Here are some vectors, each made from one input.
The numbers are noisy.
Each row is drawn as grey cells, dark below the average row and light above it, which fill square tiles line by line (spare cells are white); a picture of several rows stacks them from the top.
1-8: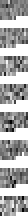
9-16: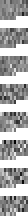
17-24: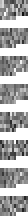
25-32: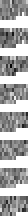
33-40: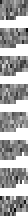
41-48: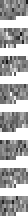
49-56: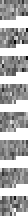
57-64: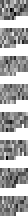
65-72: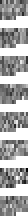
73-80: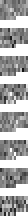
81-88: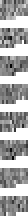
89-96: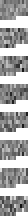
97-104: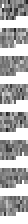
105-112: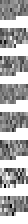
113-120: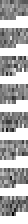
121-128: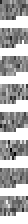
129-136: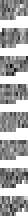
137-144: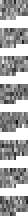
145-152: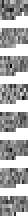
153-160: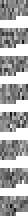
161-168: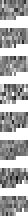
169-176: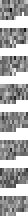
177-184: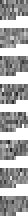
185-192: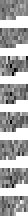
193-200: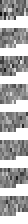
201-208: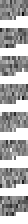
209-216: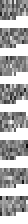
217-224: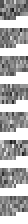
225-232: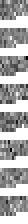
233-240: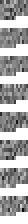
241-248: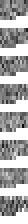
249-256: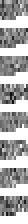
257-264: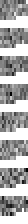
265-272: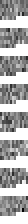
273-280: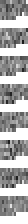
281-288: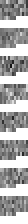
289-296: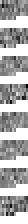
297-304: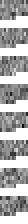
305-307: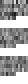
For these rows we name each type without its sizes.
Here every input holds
a point on each of three lines.
